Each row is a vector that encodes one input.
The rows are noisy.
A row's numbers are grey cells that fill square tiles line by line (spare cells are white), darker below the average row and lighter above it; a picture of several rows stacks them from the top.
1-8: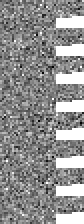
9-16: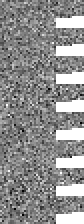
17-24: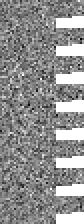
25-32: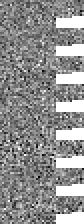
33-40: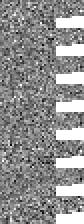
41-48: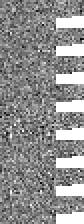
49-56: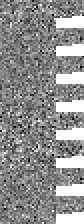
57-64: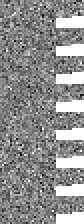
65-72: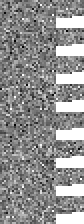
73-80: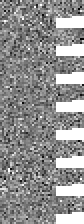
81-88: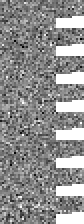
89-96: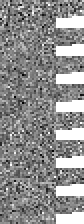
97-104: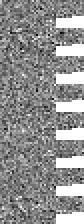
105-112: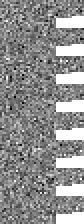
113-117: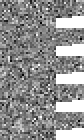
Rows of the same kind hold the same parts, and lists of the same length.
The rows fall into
2 kinds.
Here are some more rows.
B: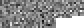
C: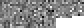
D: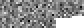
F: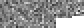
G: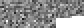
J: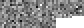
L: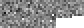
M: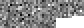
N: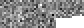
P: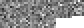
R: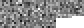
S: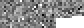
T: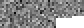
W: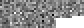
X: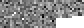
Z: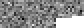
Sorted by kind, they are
B, C, D, J, M, N, R, S, W, X
F, G, L, P, T, Z

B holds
a point on each of two 5-point lines.
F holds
a point on a 5-point circle, a point on a 5-point line and a true/false value.
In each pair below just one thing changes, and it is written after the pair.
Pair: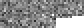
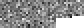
the place on the 5-point circle
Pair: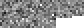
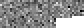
the true/false value
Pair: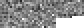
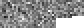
the place on the 5-point line
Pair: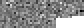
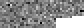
the place on the 5-point line
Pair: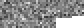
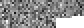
the true/false value
